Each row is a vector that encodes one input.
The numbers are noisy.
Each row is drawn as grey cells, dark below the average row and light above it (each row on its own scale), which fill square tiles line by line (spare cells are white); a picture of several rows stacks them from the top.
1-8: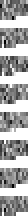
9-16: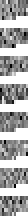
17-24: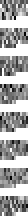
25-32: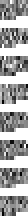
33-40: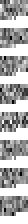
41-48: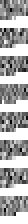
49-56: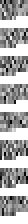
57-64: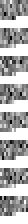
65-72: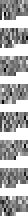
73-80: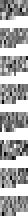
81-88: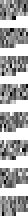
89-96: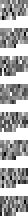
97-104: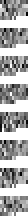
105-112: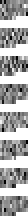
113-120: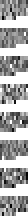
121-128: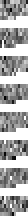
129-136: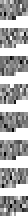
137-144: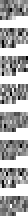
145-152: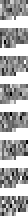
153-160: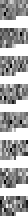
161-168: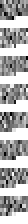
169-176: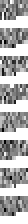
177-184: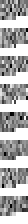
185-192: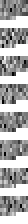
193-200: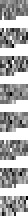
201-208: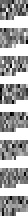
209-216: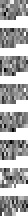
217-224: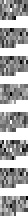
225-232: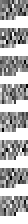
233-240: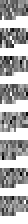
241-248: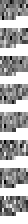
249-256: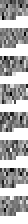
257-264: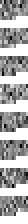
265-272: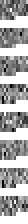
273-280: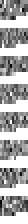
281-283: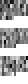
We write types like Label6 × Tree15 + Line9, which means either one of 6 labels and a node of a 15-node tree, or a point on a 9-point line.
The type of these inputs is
Bool × (Line7 + Line11).
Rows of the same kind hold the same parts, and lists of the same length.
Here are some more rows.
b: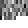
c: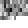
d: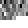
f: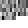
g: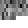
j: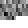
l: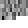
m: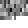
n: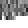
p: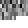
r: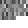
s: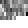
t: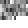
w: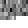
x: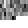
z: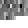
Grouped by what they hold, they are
b, j, n, x
c, d, f, g, l, m, p, r, s, t, w, z

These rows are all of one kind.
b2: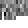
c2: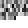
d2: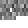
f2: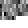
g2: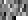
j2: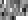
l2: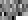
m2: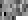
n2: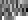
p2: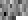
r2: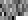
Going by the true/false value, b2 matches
c2, d2 and n2.
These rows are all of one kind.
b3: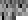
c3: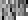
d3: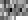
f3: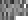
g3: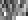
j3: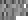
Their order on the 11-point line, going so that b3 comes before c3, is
b3, g3, f3, j3, d3, c3.
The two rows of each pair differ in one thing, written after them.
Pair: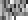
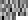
the true/false value
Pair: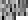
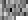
the true/false value
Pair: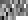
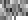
the true/false value
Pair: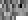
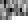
the place on the 11-point line
